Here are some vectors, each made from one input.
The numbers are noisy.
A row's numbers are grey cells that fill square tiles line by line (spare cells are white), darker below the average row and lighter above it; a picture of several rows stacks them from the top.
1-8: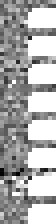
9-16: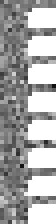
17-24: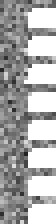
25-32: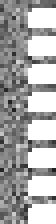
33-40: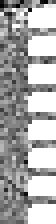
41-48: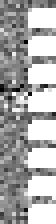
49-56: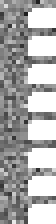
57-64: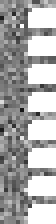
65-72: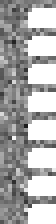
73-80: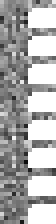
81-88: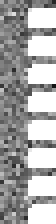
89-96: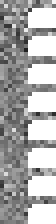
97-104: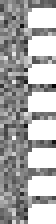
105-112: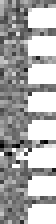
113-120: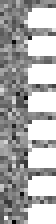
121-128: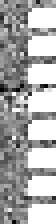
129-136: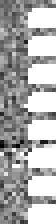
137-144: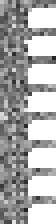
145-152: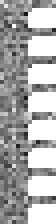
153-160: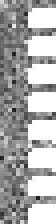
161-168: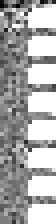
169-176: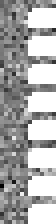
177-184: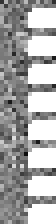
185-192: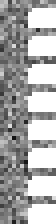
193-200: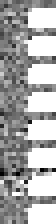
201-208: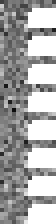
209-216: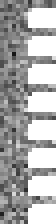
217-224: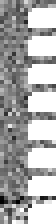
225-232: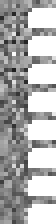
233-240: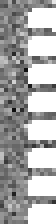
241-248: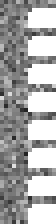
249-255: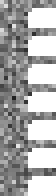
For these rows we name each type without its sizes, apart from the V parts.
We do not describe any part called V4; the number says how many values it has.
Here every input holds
a list of items, each a point on a line and a value of V4.
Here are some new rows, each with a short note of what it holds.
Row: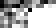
the empty list
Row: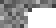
a list of three items
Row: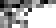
the empty list
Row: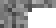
a list of three items
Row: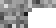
a list of one item
